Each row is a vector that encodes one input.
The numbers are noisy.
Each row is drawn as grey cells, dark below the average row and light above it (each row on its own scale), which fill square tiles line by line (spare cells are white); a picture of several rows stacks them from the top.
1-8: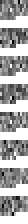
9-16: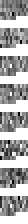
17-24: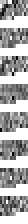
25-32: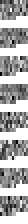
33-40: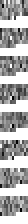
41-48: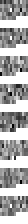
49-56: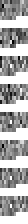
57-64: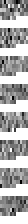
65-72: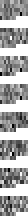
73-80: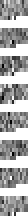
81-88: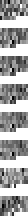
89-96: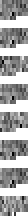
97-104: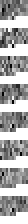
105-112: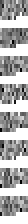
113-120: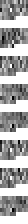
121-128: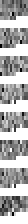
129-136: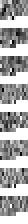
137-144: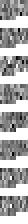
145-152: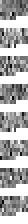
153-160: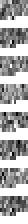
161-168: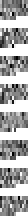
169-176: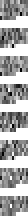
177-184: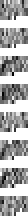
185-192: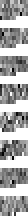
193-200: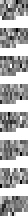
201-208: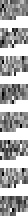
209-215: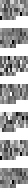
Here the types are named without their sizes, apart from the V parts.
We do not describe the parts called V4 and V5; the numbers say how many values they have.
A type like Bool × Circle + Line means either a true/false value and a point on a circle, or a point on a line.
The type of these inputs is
Bool × V4 + (Line + Tree) × V5.
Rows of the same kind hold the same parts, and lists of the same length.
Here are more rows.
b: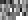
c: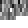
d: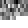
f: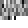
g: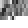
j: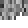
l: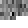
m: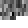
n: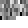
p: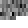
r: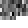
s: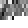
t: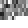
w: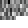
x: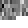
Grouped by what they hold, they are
b, c, d
f, g, l, n, p, s, t
j, m, r, w, x

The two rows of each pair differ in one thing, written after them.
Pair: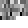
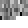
the node of the tree
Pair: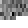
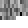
the value of V5
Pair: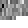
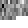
the node of the tree
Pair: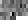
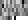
the value of V5
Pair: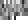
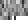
the node of the tree
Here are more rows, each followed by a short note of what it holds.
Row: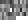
a true/false value and a value of V4
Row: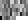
a node of a tree and a value of V5
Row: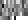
a node of a tree and a value of V5
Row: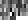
a point on a line and a value of V5
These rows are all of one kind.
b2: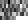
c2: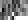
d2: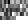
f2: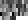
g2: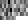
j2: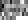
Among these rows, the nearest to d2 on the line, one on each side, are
b2 and f2.
